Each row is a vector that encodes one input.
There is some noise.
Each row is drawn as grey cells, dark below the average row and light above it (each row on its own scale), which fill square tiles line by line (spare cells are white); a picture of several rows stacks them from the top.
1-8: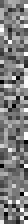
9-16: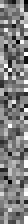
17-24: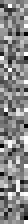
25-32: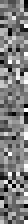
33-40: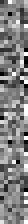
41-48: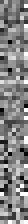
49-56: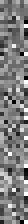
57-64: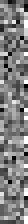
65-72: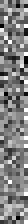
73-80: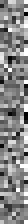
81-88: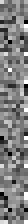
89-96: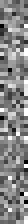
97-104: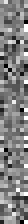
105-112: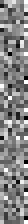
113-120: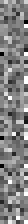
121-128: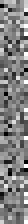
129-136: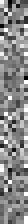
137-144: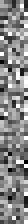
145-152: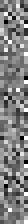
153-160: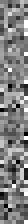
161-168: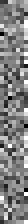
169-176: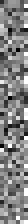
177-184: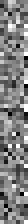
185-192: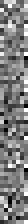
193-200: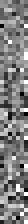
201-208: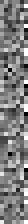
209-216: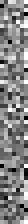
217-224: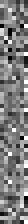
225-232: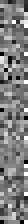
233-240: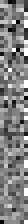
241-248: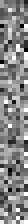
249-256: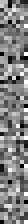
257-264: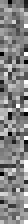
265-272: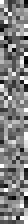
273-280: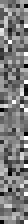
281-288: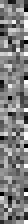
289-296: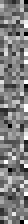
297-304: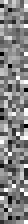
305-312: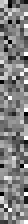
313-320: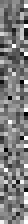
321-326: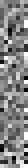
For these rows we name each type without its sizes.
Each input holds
a point on a circle, together with either a fixed value, or three true/false values.
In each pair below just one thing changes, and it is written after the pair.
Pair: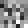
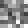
the place on the circle
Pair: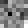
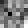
the place on the circle
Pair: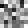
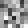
one of the three true/false values
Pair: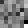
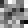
one of the three true/false values
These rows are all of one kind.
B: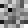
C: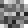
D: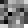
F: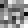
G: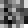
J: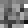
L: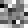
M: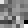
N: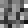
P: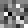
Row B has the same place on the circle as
J, M and N.
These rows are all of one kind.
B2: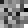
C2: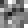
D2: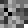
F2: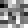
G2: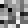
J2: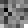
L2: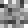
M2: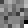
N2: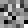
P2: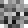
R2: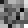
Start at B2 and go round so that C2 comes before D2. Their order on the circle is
B2, N2, L2, G2, P2, R2, F2, M2, C2, D2, J2.
